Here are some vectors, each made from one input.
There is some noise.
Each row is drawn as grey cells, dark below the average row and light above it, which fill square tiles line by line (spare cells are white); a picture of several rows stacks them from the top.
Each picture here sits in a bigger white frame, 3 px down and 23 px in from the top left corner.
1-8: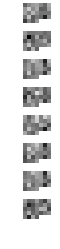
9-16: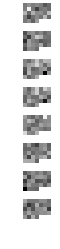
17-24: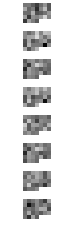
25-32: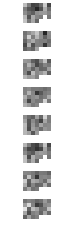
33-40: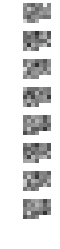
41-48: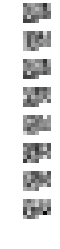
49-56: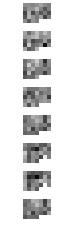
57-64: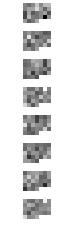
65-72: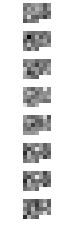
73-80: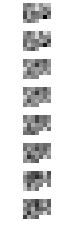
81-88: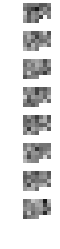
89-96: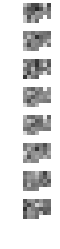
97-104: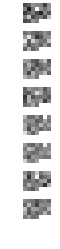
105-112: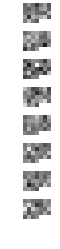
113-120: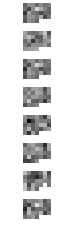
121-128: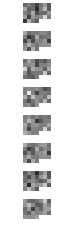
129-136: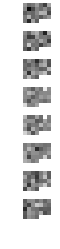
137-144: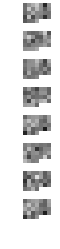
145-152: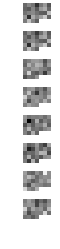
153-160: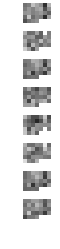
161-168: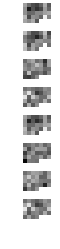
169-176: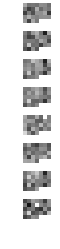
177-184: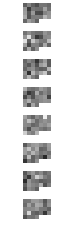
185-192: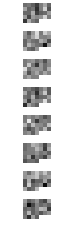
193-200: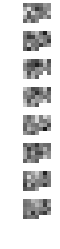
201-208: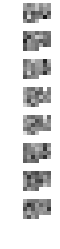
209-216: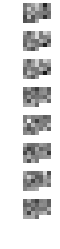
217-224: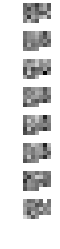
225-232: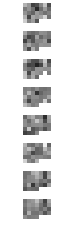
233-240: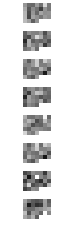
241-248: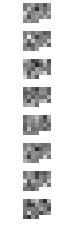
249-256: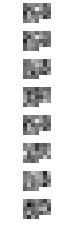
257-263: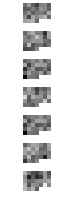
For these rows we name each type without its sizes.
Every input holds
a true/false value, together with either a label, or a node of a tree.
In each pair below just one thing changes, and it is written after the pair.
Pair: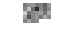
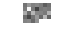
the label
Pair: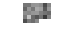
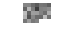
the true/false value
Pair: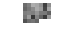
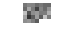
the true/false value
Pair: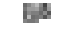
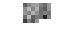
the label
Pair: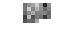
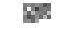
the true/false value
